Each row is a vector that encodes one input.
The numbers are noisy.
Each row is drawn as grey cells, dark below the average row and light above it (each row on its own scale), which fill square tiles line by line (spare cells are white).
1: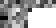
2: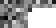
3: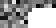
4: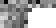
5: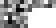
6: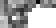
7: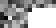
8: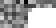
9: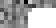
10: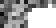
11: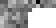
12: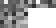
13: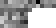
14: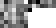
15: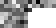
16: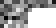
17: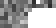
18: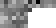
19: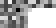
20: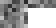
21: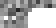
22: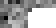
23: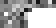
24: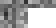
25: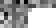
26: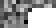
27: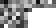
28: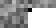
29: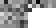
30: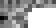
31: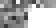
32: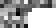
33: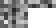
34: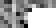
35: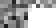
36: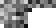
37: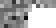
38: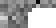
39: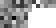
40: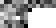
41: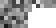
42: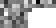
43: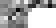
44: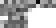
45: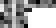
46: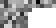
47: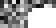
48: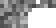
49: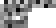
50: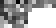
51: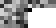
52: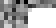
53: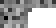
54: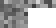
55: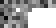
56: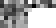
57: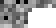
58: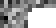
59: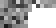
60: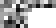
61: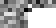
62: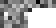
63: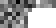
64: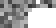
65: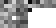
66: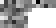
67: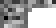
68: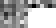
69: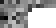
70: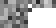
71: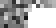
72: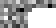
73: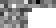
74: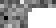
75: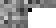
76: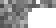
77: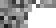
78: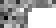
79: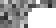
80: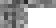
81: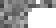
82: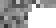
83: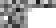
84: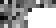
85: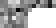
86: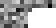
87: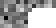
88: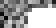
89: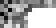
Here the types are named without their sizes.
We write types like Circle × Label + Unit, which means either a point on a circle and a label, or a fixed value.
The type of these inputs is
Bool × List(Line).
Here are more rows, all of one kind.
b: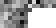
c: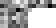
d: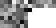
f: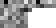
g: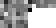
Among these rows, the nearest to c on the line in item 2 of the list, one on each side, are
f and g.
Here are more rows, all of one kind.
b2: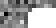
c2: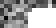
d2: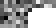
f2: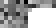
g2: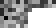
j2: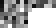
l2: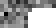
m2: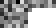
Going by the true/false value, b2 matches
d2 and l2.
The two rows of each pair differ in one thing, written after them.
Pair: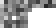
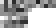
the true/false value
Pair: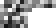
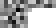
the true/false value
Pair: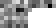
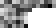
the place on the line in item 2 of the list
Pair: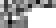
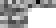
the true/false value
